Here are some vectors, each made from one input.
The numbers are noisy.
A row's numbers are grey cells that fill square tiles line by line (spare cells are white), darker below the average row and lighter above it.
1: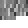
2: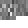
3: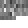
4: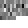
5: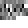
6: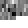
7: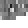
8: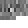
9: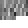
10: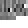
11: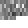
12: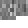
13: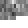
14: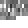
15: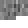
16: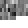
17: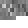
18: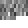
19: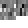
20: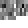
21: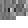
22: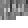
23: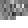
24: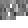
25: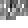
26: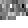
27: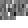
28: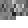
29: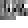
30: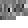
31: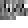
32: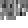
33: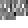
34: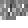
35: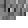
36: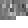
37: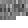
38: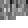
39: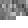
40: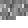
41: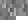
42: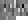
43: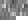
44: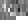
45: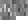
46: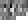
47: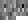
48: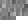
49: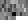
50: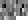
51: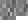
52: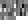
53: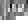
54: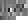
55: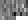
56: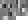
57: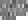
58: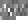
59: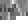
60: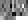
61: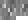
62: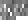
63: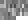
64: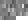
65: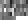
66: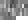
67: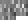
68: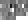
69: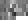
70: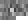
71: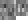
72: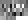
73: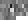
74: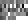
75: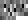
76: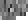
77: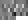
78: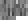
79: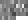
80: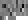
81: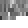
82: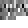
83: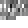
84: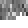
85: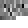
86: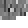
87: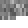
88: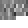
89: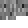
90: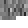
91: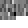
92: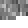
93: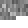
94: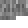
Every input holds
a point on each of two 3-point lines, together with either a node of a 7-node tree, or three true/false values.
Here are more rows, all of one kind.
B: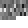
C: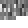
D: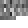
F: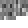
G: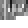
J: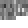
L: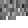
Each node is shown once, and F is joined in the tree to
C and J.
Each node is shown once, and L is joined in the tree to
G and J.
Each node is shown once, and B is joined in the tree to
D.
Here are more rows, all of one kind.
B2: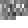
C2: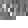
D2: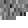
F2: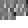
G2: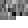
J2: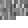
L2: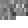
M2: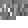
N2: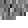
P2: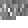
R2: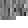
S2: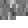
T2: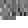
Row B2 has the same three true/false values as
J2, L2 and S2.
